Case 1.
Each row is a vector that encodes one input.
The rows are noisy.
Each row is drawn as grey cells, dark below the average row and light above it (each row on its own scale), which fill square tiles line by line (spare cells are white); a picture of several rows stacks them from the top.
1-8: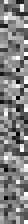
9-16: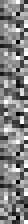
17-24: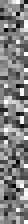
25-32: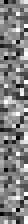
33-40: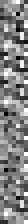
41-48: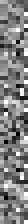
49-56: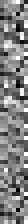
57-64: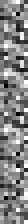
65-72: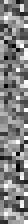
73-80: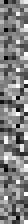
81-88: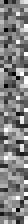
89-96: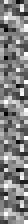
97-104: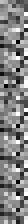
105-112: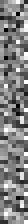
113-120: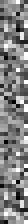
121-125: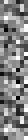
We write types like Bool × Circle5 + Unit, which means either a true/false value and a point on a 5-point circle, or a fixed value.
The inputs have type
Label6.
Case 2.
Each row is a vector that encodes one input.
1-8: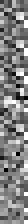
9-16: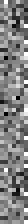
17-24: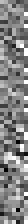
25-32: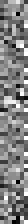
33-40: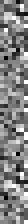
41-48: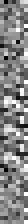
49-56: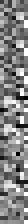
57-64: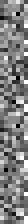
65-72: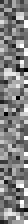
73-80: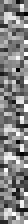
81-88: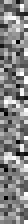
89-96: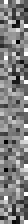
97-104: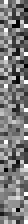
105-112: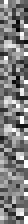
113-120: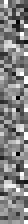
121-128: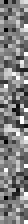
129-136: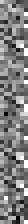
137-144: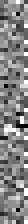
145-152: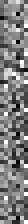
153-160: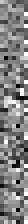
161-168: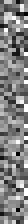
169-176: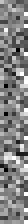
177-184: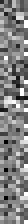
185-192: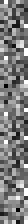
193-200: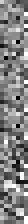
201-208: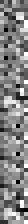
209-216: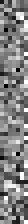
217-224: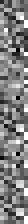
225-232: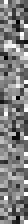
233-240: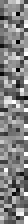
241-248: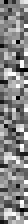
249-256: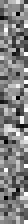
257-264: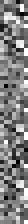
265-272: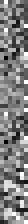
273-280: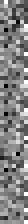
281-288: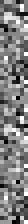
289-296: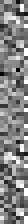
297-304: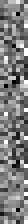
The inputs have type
Label6.
